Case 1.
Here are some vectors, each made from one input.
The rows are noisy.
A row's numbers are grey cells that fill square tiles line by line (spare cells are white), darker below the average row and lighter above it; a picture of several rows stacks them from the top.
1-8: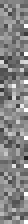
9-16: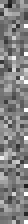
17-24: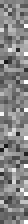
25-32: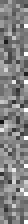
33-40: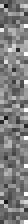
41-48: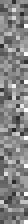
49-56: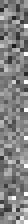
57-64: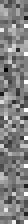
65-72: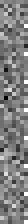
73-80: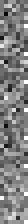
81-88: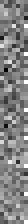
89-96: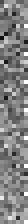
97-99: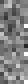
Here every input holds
either a point on an 8-point line, or a point on a 9-point line.
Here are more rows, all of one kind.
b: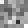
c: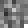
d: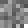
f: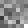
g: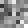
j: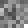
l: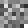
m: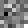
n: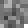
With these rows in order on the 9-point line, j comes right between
d and f.
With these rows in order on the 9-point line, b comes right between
f and g.
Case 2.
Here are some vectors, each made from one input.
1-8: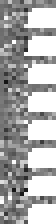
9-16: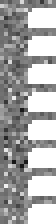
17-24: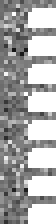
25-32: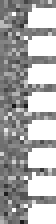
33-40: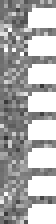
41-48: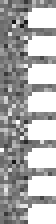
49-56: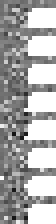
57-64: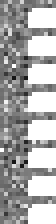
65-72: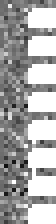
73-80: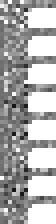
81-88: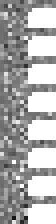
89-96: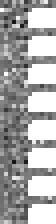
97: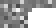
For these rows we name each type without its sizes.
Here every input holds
either a label, or four true/false values.
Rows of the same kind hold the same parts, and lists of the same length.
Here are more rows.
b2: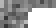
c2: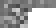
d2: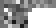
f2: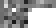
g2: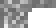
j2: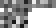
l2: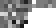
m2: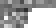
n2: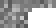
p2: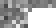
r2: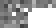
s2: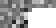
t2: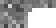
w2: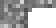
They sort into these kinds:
b2, c2, g2, m2, n2, p2, r2, t2, w2
d2, f2, j2, l2, s2

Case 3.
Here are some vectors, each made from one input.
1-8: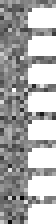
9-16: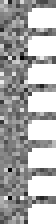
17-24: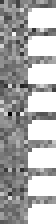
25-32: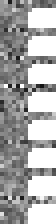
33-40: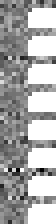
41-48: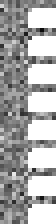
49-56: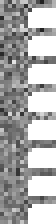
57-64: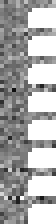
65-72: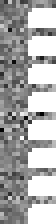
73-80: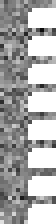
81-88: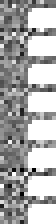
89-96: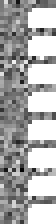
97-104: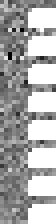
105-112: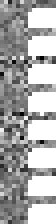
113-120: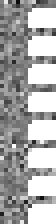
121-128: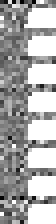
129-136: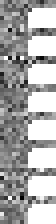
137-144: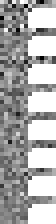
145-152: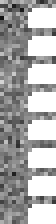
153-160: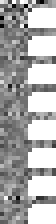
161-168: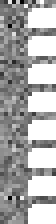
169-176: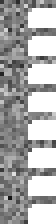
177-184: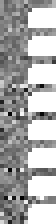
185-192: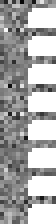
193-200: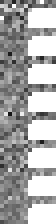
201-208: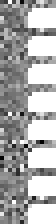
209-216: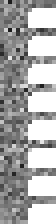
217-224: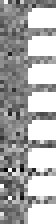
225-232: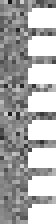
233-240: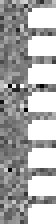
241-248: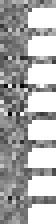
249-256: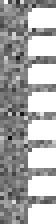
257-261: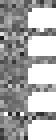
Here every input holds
either a point on a 14-point circle, or one of 12 labels.
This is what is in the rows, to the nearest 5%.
About 65% of them hold a point on a 14-point circle. The rest hold one of 12 labels.
